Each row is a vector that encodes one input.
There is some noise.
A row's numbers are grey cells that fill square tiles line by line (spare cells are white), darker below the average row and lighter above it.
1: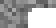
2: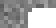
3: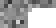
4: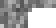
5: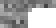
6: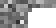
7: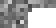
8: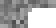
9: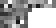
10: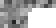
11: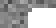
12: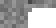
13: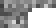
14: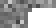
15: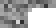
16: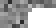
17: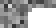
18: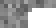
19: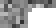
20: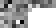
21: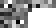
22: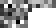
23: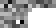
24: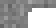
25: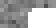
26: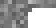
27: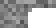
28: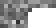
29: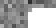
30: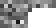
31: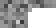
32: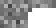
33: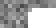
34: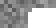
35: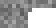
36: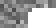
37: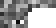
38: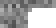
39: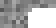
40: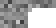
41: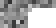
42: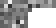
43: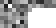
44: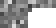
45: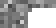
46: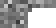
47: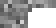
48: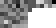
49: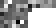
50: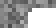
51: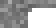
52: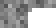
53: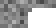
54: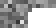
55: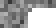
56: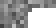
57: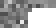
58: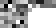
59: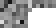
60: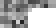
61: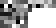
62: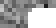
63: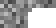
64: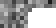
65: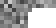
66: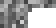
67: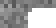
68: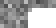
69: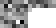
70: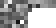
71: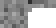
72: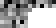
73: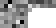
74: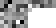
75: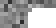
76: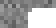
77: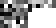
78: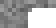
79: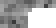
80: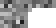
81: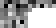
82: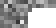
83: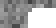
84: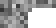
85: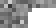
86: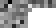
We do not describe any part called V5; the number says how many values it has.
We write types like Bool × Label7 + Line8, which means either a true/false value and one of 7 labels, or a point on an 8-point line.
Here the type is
List2(Bool × V5).
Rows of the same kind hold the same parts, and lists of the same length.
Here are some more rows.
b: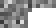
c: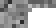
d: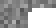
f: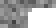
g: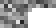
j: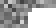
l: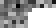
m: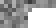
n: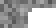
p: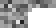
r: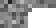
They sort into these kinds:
b, c, d, m, r
f, g, j, n, p
l

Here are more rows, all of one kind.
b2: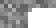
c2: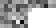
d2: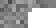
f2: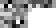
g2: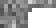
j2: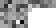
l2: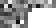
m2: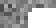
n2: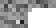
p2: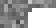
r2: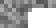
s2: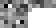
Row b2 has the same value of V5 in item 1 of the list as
d2, j2 and m2.
